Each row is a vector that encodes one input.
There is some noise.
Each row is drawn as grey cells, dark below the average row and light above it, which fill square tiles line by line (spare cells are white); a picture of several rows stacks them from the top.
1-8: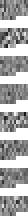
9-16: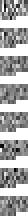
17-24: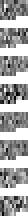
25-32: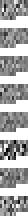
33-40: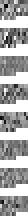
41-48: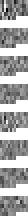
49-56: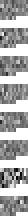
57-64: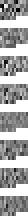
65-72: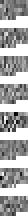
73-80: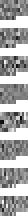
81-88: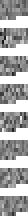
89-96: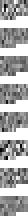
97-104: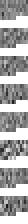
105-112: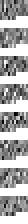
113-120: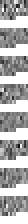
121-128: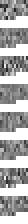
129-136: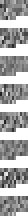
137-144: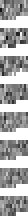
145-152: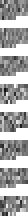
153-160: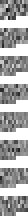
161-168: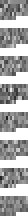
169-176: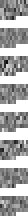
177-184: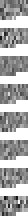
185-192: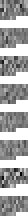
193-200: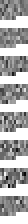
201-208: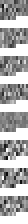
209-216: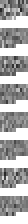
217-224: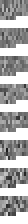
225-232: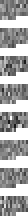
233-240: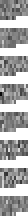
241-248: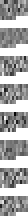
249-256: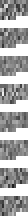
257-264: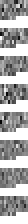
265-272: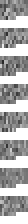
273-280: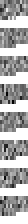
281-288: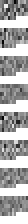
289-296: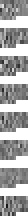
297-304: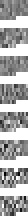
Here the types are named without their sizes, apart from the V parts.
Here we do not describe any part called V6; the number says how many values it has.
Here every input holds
a list of items, each a true/false value and a value of V6.
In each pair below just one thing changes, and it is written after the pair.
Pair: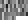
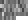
the value of V6 in item 1 of the list
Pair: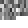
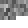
the true/false value in item 1 of the list
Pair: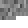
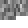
the value of V6 in item 1 of the list
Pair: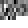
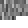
the true/false value in item 1 of the list
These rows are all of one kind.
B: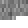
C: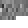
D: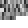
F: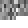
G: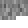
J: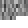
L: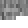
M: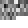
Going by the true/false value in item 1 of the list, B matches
F and G.
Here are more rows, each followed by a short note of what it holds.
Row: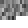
a list of two items
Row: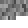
a list of two items
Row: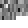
a list of one item
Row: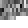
a list of two items
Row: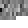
a list of two items
